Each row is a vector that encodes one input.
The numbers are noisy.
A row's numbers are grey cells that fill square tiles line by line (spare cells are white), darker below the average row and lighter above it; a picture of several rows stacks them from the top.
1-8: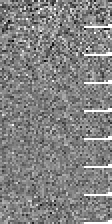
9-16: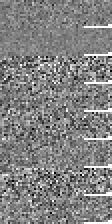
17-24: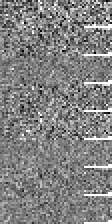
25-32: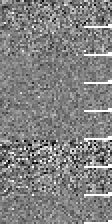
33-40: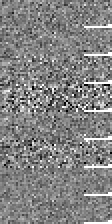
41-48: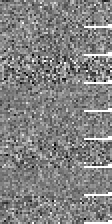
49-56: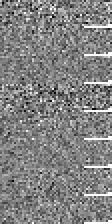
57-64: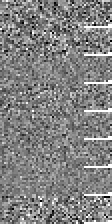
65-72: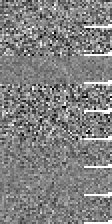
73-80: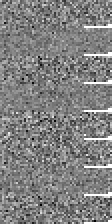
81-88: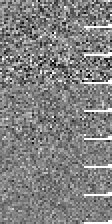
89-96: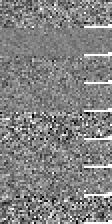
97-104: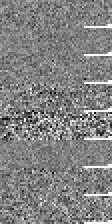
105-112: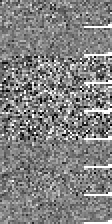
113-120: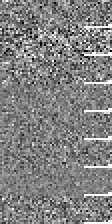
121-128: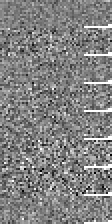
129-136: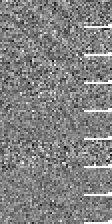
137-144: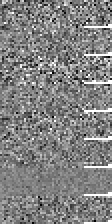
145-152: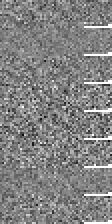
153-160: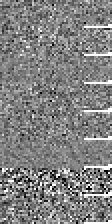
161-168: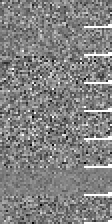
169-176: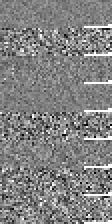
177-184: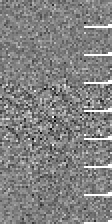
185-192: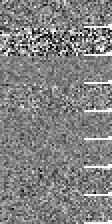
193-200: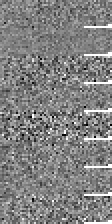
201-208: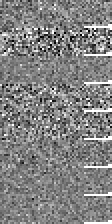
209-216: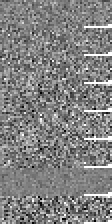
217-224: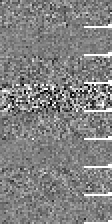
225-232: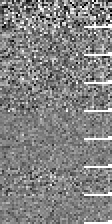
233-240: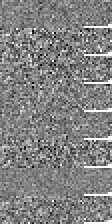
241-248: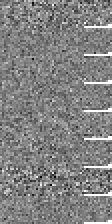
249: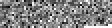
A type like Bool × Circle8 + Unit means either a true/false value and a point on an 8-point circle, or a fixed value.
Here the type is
Bool × Label7 × Line4 × (Line6 + Tree7) + Line8.
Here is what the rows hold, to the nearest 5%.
About 70% of them hold one of 7 labels, a point on a 4-point line and a true/false value, together with either a point on a 6-point line, or a node of a 7-node tree. The rest hold a point on an 8-point line.
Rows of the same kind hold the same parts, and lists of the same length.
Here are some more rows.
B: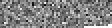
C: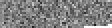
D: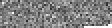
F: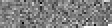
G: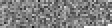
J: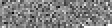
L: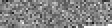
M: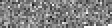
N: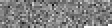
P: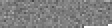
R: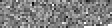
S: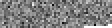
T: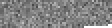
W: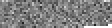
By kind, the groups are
B, J, R
C, D, F, L, S, T
G, M, N, P, W

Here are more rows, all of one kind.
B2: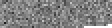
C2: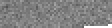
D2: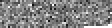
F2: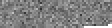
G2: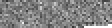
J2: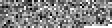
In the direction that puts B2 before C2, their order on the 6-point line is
D2, J2, B2, F2, C2, G2.
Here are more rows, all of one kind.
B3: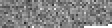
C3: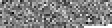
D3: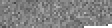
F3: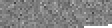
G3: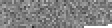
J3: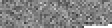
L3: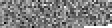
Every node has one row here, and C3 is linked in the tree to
G3.
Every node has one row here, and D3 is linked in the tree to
F3 and L3.
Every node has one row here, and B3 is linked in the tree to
J3.
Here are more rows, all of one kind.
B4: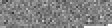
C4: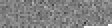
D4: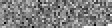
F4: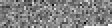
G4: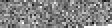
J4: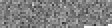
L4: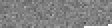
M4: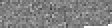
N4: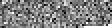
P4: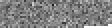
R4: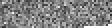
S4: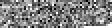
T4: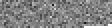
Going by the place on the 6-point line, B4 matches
L4 and M4.
